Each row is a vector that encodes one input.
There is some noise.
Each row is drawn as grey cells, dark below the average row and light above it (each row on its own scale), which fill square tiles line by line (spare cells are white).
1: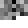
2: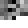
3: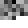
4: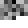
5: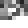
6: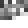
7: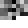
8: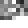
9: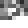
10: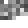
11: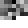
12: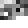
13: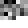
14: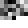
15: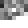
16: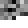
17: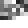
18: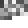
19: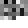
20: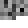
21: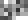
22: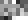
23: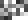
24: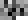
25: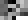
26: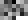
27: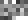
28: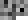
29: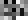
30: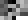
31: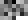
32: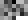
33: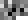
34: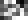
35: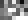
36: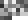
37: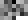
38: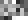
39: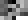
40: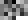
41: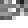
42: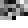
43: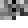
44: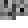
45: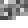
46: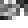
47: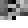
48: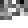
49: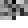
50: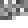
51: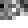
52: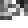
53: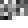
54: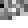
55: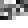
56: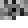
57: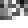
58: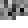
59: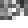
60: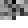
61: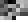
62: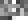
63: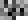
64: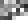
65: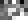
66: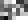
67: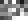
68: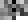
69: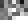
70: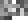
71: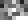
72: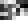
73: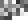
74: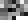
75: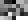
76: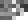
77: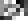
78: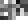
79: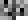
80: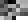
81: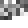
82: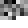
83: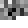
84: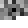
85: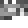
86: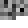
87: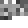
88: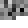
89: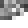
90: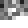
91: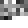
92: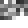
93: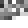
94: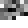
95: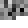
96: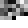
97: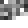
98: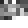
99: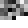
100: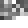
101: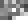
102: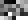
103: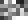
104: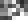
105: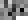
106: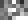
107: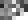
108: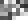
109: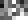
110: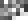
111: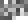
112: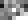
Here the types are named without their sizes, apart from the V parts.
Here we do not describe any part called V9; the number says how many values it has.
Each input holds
either a point on a circle and a value of V9, or a point on a line.
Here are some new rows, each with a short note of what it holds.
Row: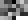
a point on a line
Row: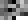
a point on a line
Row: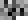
a point on a line
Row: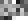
a point on a circle and a value of V9
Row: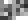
a point on a circle and a value of V9
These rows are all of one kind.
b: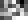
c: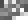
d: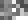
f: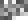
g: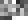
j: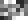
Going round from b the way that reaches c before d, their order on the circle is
b, j, g, f, c, d.
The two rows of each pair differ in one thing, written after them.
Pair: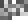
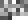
the value of V9
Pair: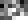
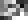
the value of V9
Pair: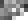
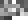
the place on the circle
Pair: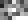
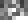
the place on the circle
